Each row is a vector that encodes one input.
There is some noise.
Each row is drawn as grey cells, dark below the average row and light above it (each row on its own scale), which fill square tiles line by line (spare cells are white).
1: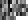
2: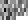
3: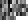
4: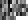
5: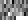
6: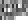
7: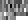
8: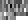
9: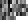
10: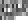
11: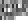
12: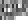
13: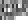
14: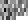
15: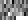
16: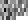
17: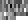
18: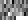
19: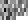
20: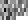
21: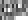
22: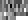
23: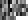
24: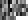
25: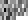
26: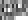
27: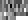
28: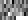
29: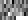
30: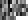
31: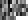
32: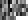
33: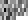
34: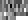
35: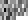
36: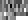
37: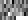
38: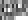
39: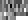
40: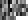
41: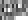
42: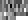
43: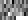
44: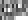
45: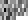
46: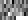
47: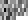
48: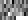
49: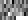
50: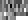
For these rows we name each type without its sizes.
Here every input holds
a label.
